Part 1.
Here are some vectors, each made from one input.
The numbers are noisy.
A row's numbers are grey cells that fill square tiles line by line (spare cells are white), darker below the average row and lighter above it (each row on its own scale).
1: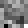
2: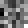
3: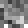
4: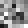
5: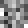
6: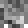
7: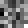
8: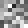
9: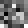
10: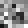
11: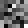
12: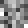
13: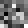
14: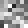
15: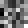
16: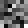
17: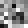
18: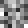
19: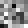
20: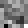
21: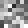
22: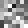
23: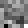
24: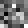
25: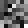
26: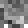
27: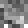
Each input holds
three true/false values.
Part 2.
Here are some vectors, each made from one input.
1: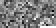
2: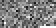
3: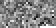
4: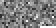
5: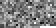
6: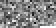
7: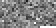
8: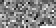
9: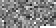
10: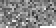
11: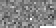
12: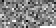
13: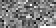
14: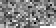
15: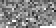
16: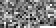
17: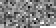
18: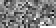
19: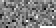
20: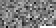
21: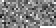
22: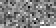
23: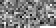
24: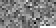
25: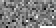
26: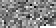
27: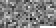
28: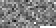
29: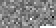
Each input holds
a point on a 4-point line.
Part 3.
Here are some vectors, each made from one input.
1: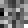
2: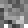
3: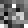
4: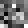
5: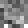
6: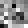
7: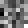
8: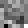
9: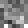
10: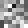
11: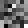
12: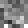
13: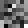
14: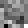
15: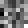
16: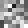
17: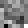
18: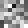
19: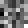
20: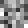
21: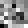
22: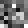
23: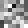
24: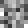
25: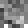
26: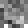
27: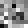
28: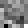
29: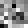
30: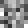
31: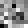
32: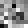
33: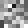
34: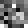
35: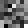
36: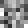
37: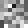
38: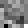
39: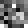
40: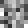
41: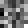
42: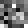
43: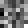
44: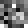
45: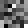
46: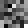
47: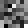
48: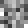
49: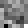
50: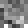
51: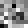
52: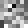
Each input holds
three true/false values.
